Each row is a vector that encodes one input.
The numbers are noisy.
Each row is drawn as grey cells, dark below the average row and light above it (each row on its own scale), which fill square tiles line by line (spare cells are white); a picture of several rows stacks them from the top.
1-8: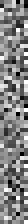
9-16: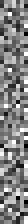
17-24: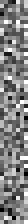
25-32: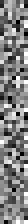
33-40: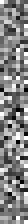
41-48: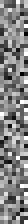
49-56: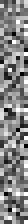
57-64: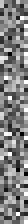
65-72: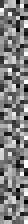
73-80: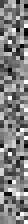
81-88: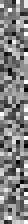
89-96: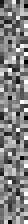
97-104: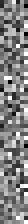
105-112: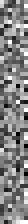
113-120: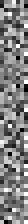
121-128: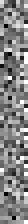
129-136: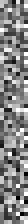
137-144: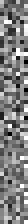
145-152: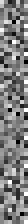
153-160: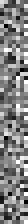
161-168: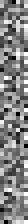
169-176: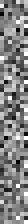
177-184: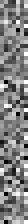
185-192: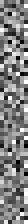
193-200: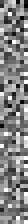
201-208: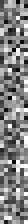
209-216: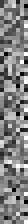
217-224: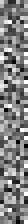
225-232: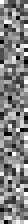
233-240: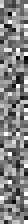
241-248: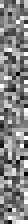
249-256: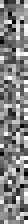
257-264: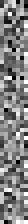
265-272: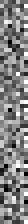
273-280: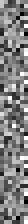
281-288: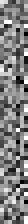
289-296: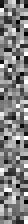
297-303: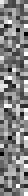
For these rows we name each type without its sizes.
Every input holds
either a label and a point on a line, or a node of each of two trees and a true/false value.
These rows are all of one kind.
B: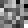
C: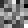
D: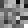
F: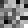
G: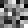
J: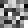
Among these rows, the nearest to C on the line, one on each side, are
B and D.
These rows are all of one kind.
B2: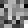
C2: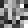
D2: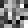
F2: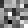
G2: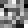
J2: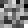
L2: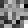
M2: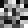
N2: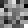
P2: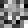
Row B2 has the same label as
C2, D2, L2 and P2.
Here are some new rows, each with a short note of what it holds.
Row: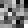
a label and a point on a line
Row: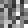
a node of each of two trees and a true/false value
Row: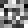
a label and a point on a line
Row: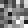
a node of each of two trees and a true/false value
